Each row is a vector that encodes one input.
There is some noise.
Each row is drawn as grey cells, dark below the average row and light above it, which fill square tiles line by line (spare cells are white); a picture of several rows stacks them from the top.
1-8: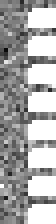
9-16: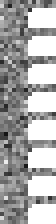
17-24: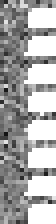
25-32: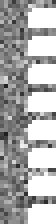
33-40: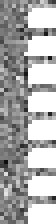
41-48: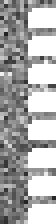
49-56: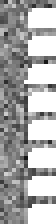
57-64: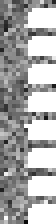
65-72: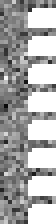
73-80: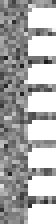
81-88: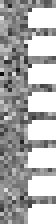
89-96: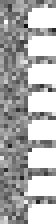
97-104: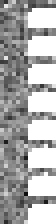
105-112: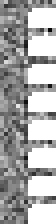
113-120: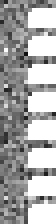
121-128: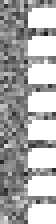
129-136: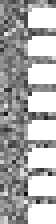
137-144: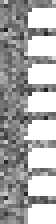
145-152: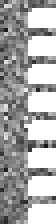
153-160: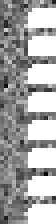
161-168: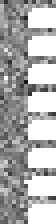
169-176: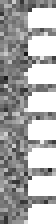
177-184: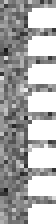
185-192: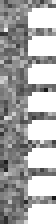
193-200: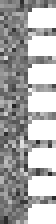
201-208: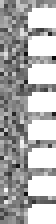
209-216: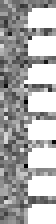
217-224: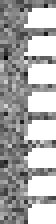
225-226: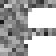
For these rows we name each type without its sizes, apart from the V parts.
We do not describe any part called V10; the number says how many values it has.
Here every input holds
a point on a line, together with either a point on a circle, or a value of V10.
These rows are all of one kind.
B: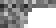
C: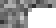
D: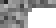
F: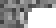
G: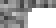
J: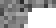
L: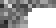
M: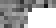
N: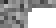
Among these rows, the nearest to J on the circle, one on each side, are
B and F.
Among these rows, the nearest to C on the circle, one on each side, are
G and L.
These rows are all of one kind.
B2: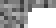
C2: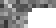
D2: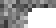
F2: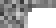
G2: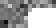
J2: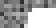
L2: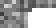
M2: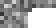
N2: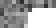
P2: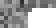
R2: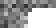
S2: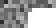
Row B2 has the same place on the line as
F2, J2, L2 and M2.
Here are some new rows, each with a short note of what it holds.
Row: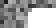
a point on a circle and a point on a line
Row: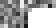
a point on a line and a value of V10
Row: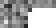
a point on a line and a value of V10
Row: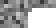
a point on a circle and a point on a line
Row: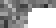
a point on a circle and a point on a line
